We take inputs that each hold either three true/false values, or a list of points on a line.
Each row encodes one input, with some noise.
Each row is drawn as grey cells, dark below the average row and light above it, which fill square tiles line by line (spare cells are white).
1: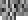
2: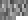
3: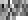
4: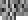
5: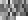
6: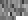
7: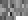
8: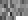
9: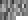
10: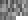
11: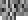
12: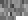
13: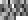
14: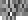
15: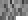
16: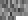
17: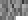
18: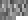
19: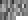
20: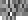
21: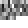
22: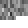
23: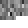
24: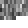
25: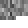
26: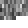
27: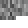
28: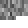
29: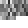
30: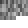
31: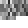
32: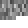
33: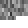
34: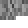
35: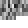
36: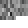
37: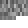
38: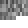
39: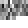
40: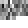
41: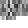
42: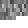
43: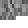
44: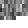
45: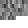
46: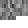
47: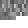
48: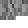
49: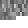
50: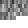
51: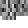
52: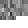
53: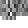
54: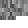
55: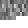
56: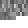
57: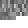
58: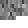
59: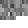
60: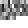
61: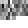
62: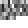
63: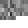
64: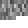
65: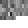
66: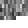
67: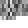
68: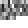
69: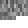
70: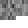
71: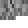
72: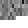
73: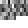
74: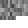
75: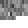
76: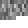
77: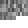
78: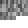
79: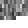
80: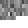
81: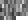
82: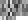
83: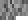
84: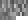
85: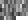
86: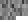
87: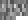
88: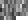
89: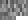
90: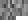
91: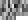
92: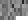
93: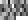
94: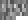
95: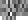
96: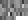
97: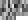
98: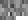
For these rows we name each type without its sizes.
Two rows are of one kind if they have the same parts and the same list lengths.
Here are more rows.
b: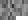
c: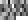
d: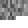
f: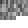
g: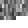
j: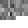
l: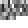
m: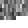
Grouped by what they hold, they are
b, d, j
c, l
f
g, m

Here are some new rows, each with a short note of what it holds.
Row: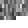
the empty list
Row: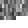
the empty list
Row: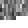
the empty list
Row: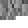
a list of two items
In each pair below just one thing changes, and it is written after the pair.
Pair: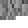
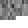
the place on the line in item 1 of the list
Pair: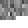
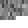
the place on the line in item 1 of the list
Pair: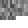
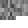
the place on the line in item 2 of the list
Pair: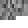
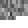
the place on the line in item 1 of the list
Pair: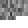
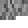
the place on the line in item 1 of the list
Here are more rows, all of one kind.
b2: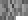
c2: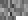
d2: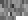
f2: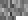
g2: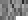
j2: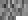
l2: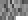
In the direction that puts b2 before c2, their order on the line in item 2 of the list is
g2, d2, b2, c2, f2, j2, l2.
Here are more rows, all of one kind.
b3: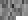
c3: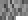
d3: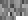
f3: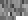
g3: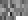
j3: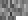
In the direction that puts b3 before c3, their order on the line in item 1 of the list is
g3, d3, f3, j3, b3, c3.
